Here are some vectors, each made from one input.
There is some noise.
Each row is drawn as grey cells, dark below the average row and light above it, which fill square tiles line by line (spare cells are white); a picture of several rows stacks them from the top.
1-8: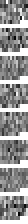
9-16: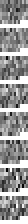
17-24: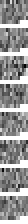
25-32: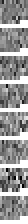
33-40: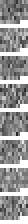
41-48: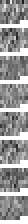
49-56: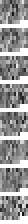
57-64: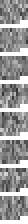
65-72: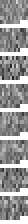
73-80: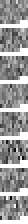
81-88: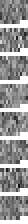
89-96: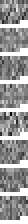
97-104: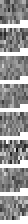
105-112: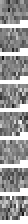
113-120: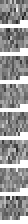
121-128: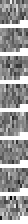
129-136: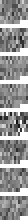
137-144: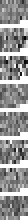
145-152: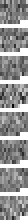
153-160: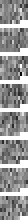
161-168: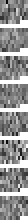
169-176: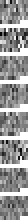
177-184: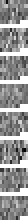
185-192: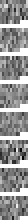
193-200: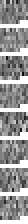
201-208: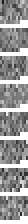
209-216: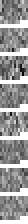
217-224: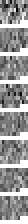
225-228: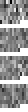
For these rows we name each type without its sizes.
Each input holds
a list of points on a line.
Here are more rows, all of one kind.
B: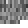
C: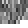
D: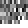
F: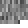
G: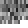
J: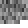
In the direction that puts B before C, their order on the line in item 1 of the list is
J, G, D, F, B, C.
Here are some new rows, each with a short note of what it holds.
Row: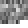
a list of two items
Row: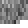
a list of three items
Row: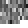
a list of two items
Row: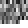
a list of two items
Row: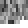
a list of one item
